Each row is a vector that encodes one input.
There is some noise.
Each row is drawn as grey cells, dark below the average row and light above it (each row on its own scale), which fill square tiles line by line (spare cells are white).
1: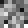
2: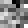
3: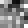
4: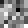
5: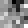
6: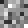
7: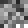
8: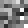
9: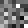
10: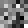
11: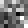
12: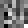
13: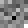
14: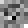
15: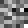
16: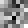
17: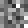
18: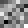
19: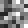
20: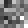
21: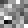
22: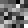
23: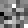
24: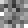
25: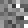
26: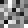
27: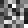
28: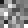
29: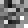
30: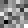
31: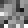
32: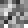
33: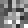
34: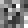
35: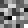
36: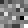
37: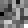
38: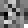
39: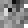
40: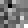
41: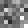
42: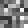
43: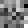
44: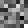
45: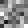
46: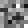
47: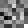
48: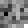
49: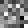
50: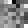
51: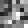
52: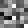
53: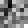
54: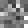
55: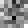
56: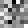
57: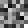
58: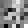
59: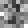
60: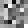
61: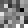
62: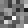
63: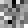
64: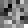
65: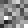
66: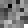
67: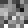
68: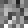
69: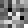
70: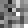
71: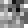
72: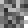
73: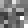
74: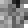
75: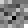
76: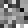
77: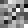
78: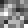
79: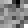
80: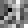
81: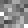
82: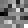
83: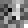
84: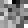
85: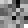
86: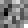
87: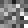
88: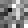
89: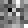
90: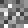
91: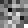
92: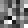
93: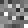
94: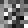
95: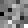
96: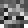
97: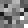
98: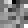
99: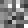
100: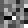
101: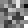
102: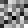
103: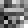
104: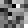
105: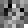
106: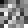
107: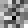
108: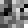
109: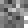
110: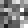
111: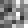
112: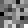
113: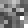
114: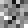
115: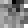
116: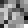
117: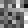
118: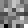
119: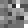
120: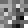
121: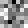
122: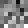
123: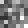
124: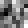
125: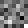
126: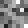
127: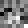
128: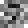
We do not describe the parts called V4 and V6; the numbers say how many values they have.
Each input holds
one of 5 labels, a true/false value, a value of V4 and a value of V6.
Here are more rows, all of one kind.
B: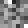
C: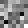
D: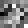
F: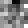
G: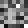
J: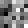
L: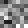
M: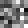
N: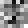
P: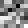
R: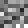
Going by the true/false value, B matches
D, F, G and P.
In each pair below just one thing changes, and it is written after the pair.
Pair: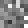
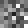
the true/false value
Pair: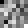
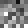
the value of V6
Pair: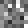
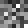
the true/false value
